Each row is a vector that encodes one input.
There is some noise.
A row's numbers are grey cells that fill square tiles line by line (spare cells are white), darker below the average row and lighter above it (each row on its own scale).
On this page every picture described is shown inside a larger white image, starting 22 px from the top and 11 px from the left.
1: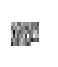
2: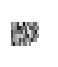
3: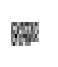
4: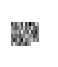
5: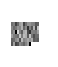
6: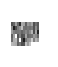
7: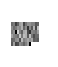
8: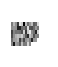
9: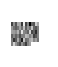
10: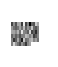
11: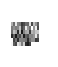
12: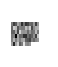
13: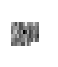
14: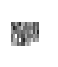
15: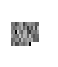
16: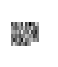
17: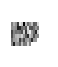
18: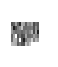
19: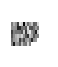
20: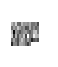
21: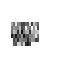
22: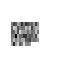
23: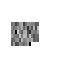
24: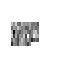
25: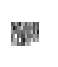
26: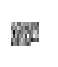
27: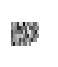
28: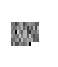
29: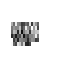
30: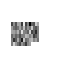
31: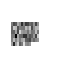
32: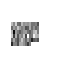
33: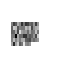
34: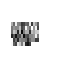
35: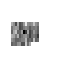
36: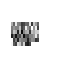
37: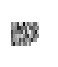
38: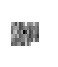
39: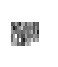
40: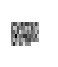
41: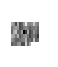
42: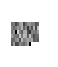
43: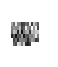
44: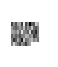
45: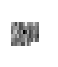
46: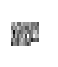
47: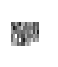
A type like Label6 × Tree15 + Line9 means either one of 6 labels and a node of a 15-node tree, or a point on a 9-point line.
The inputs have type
Label8.
